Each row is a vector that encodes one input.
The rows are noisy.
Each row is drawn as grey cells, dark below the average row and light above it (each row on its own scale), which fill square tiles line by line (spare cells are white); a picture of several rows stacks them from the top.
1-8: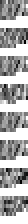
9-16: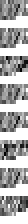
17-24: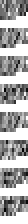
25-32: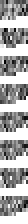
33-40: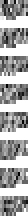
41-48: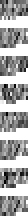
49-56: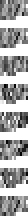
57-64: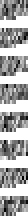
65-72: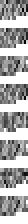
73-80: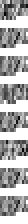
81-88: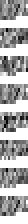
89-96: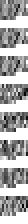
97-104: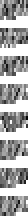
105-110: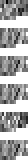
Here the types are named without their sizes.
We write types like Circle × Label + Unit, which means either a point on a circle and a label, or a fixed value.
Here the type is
Bool × Circle + Line.
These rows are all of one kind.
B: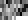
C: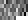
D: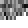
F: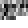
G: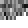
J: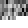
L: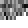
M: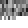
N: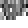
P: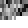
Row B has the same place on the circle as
D, G, L and P.
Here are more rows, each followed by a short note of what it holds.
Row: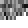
a point on a circle and a true/false value
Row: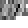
a point on a line
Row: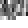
a point on a circle and a true/false value
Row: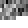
a point on a circle and a true/false value
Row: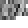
a point on a line
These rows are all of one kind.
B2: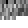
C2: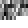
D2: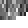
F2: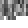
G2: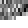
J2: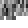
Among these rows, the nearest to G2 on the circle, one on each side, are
B2 and C2.
